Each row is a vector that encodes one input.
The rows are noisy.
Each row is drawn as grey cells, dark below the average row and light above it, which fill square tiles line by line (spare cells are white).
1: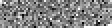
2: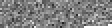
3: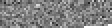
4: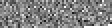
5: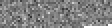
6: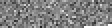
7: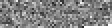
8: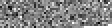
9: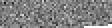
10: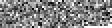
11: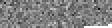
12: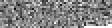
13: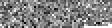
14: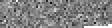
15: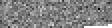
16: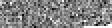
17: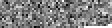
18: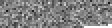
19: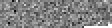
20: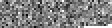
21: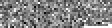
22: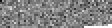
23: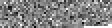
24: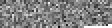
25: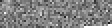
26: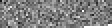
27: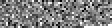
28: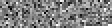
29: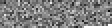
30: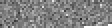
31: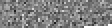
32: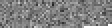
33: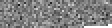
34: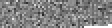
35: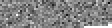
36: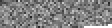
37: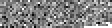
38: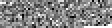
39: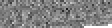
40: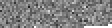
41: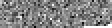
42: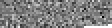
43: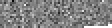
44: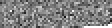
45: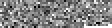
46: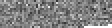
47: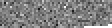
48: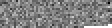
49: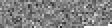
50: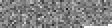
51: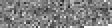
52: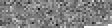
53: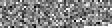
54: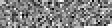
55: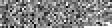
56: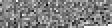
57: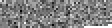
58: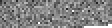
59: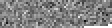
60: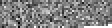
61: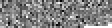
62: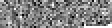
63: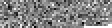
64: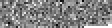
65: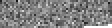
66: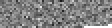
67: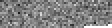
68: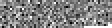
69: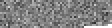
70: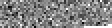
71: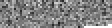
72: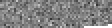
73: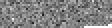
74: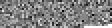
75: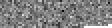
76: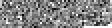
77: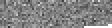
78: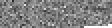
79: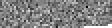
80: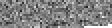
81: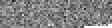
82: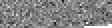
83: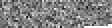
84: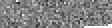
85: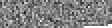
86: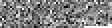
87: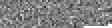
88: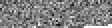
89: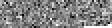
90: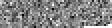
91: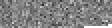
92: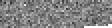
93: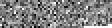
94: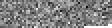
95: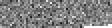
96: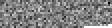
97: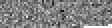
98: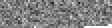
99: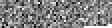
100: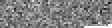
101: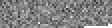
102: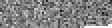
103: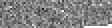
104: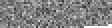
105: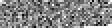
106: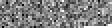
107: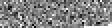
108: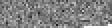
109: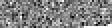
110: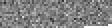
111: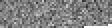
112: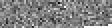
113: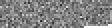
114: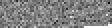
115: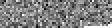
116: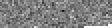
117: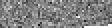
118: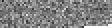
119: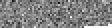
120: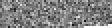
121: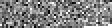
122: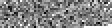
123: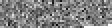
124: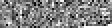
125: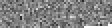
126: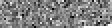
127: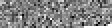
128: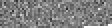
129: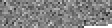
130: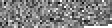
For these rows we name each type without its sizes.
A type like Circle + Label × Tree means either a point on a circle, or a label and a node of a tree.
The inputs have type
Circle + Label × (Tree + Unit).
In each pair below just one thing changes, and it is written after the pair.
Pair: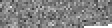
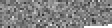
the node of the tree
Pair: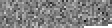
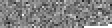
the label
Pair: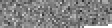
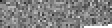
the label
